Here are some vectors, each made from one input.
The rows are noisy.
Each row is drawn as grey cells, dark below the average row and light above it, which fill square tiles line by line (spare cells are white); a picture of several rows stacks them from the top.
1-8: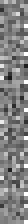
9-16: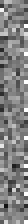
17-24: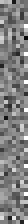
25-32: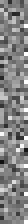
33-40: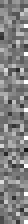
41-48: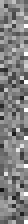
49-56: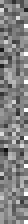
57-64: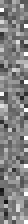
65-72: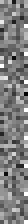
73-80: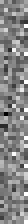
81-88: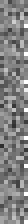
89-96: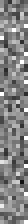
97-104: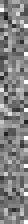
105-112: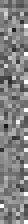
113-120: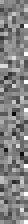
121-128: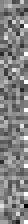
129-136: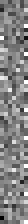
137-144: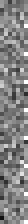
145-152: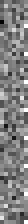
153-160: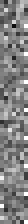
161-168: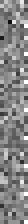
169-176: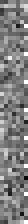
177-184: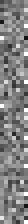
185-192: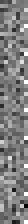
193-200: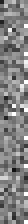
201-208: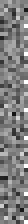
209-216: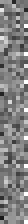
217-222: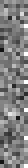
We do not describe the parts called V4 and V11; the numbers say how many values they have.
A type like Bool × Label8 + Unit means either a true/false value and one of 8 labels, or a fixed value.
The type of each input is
(Label8 × Label8 + Unit) × V4 × V11.
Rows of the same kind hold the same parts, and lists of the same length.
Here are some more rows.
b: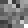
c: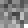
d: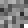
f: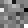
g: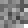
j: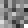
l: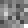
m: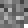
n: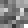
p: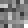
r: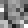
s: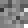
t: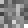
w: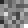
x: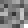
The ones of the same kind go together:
b, d, f, j, m, n, p, r, t
c, g, l, s, w, x

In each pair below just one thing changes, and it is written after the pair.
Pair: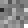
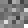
the value of V11
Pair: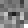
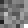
the value of V4
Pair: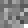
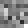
the value of V4
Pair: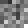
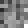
the value of V11
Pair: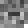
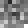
the value of V11
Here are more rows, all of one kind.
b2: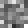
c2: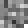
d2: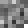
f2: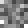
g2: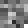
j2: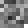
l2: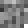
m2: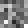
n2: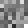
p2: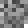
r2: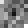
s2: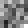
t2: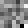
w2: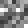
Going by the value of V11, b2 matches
c2, d2, f2 and g2.
